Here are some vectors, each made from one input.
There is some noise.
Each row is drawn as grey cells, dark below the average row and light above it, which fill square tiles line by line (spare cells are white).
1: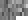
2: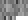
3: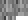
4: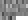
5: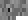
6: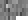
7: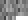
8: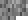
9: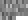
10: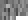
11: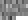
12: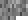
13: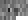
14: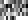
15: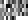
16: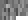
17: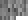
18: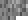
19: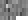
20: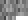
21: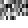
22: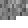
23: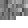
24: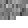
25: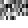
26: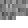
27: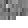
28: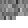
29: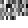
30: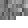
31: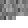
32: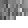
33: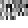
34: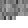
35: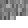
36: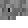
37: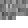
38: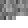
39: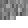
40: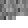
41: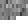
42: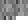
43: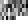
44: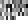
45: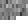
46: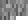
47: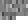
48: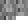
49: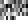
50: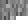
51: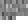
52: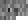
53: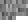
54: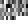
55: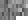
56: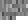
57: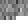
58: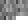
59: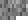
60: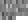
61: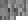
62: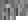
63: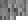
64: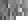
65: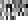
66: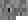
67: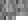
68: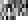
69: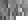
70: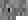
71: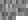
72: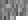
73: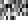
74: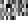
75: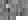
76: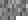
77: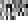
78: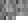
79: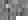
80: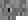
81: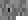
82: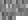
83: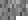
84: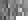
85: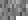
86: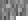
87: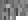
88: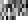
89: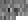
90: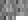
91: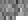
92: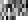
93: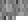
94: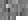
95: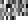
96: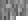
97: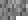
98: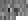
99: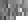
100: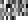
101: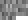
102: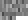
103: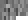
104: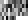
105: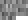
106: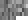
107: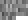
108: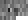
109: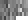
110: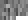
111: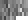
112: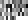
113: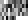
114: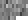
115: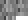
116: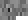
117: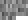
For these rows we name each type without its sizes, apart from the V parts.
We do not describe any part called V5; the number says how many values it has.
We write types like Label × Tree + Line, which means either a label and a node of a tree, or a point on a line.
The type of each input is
Bool × (Line + V5) + Label.
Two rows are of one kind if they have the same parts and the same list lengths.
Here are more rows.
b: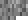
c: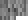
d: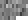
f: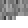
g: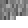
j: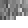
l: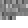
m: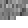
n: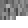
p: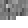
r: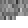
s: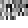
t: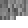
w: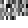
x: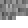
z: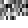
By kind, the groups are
b, c, d, g, j, m, n, p, t
f, l, r, x
s, w, z

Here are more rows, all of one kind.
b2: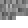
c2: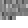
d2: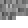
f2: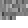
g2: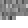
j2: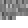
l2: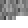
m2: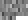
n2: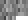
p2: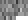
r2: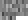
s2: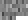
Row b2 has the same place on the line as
d2, l2 and n2.
